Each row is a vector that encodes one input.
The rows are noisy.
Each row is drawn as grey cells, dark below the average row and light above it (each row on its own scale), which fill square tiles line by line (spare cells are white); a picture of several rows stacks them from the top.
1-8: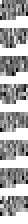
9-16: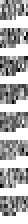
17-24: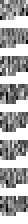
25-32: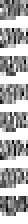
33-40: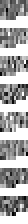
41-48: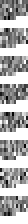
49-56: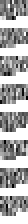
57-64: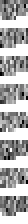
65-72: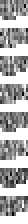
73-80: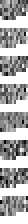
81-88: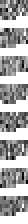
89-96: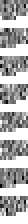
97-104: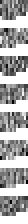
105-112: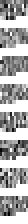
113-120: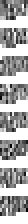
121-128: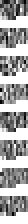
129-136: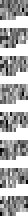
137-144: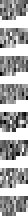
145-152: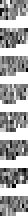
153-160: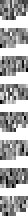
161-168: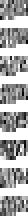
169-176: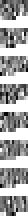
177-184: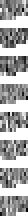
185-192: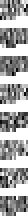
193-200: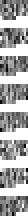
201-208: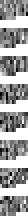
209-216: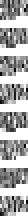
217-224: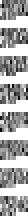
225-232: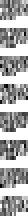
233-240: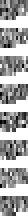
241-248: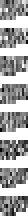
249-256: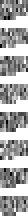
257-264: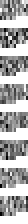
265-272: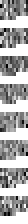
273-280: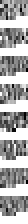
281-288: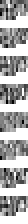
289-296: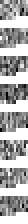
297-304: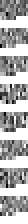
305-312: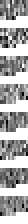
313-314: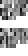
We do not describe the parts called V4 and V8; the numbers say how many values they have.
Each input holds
either a point on an 11-point circle and one of 6 labels, or a fixed value, or a value of V4 and a value of V8.
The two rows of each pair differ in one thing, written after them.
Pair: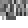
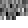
the place on the 11-point circle
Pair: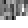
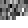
the place on the 11-point circle
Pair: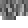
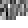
the label
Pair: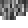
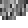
the place on the 11-point circle
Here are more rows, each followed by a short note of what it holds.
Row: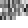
a value of V4 and a value of V8
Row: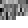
a point on an 11-point circle and one of 6 labels
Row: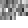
a value of V4 and a value of V8
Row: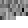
a value of V4 and a value of V8
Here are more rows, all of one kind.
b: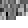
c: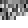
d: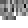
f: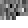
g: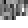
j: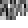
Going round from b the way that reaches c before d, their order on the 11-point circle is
b, c, f, g, d, j.
